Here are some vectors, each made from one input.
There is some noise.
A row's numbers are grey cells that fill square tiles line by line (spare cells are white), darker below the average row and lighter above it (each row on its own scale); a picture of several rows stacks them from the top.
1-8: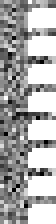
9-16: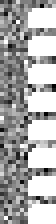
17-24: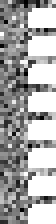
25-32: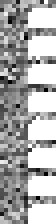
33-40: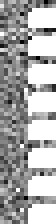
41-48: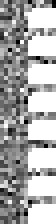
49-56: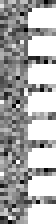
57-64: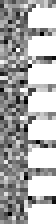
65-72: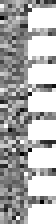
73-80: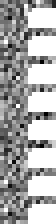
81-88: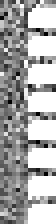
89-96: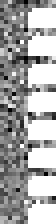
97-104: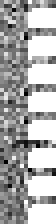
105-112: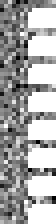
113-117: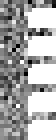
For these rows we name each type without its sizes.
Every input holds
a label.
